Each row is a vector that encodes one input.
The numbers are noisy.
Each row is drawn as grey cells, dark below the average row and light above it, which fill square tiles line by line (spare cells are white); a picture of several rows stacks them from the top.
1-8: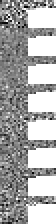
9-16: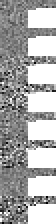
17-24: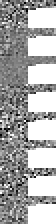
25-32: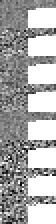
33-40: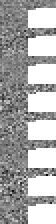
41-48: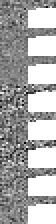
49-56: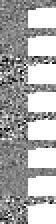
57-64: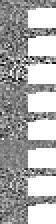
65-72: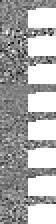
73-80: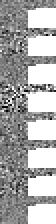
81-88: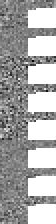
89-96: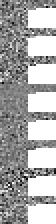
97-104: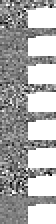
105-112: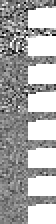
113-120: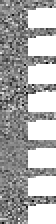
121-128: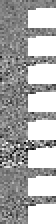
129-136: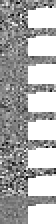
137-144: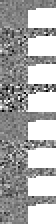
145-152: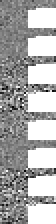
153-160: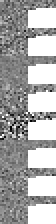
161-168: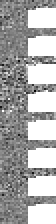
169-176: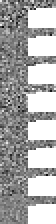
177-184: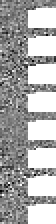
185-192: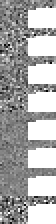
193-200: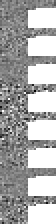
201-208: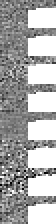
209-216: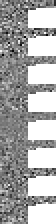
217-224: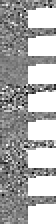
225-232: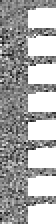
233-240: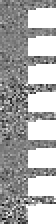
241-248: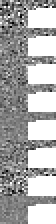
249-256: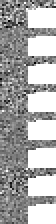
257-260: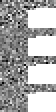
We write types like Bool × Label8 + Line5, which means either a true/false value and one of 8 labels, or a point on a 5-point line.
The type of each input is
Bool × (Tree7 + Tree8) + Label8.
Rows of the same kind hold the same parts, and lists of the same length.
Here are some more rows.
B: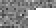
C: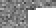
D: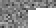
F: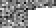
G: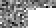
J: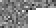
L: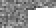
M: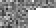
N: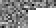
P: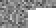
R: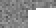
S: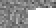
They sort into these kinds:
B, M
C, J, L
D, F, G, N, P, R, S

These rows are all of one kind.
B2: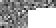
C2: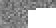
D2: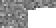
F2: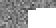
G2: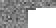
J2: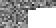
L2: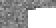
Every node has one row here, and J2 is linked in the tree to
C2 and F2.
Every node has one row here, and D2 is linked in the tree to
G2.
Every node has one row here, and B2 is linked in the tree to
C2 and L2.
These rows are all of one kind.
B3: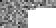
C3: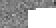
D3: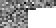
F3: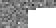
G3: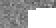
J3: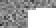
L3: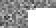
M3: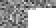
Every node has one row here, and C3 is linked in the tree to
G3.
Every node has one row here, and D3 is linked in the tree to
B3.
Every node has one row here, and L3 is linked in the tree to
G3.
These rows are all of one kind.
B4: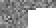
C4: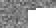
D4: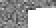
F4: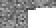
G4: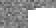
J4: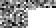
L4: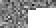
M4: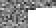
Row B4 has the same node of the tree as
C4 and J4.
